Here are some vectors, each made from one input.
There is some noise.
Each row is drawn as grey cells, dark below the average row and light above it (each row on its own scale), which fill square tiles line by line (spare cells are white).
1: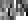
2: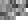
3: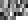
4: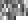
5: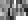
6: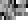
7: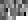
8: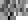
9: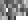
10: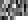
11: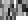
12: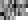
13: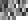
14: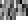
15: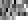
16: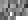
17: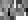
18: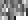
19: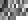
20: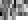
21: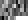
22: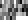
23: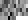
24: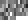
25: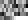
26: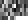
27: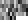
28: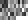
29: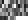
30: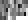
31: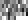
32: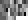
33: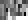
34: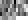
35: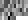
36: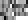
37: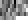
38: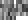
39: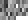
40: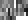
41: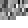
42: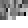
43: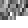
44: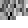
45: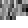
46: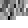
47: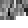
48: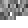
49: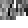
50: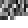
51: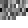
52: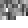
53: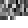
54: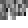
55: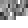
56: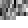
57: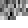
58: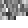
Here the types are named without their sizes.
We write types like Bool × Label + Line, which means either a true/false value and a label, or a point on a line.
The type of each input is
Bool × Line.
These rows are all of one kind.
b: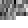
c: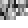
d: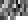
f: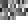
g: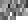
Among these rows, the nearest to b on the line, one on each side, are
c and f.
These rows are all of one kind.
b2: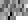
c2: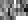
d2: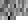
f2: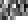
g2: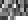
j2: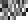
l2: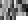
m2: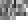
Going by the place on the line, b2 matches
d2 and m2.
